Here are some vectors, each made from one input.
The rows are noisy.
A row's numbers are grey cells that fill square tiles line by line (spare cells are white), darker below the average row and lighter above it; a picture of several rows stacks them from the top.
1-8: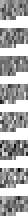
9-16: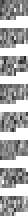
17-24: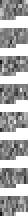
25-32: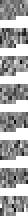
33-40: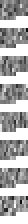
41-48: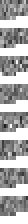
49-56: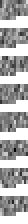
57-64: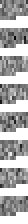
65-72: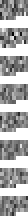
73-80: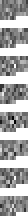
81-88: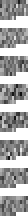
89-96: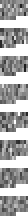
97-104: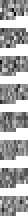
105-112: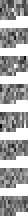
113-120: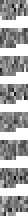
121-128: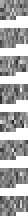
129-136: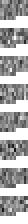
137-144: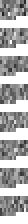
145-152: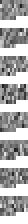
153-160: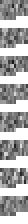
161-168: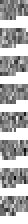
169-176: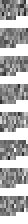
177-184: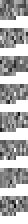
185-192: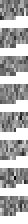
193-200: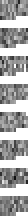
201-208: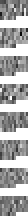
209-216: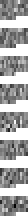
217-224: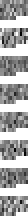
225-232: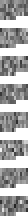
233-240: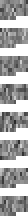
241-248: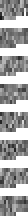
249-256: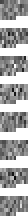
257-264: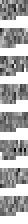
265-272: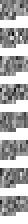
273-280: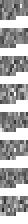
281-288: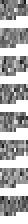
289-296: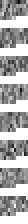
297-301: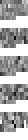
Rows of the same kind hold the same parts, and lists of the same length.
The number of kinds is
2.
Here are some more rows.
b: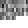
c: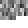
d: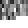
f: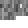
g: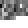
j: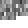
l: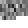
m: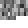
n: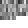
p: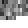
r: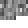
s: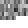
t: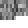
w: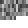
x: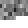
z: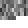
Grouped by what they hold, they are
b, c, d, j, m, n, p, r, w
f, g, l, s, t, x, z

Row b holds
a node of each of two 14-node trees and a true/false value.
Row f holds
a node of a 14-node tree and a true/false value.
